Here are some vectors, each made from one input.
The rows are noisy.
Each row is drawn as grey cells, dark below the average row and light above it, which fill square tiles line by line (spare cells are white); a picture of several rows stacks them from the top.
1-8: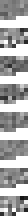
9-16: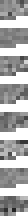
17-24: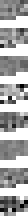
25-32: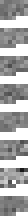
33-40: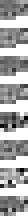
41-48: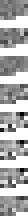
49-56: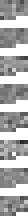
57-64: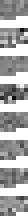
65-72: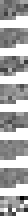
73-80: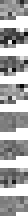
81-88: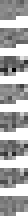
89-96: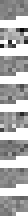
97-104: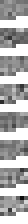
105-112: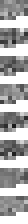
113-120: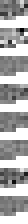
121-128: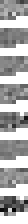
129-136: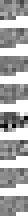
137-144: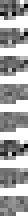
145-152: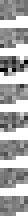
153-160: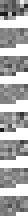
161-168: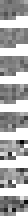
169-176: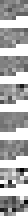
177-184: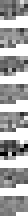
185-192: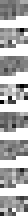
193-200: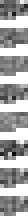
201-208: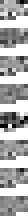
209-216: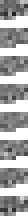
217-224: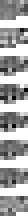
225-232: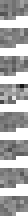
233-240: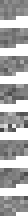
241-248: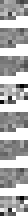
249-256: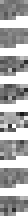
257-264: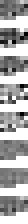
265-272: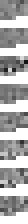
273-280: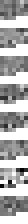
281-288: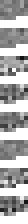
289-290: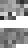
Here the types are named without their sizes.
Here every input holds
three true/false values, together with a list of points on a line.
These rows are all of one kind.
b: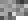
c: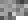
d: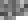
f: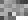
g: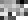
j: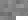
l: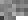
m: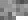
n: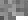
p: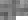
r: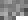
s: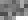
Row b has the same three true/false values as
c, m and s.
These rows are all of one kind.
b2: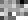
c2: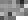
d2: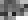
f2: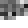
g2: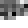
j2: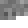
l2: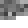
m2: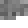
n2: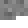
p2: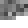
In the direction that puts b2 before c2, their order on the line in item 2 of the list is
g2, b2, f2, j2, m2, d2, p2, c2, n2, l2.
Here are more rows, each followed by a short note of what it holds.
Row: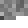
three true/false values, together with a list of two items
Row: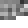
three true/false values, together with the empty list
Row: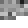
three true/false values, together with a list of two items
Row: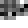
three true/false values, together with a list of one item
